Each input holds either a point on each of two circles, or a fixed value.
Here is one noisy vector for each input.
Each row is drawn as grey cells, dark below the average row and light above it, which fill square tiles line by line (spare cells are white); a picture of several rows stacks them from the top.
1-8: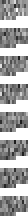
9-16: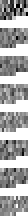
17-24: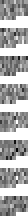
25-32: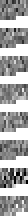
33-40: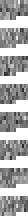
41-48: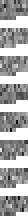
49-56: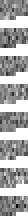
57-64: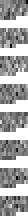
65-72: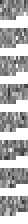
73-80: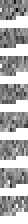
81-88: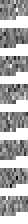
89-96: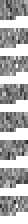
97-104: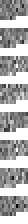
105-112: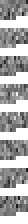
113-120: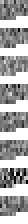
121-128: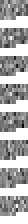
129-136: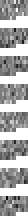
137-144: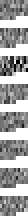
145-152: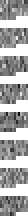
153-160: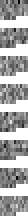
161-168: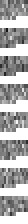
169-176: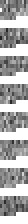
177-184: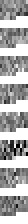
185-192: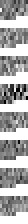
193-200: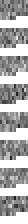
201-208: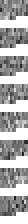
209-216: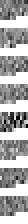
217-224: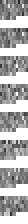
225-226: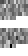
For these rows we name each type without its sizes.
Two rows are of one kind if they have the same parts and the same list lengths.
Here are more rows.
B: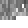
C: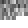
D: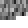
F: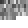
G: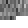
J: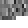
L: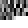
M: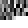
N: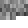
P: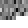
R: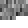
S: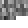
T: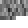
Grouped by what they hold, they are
B, C, D, F, G, J, N, P, R, S, T
L, M

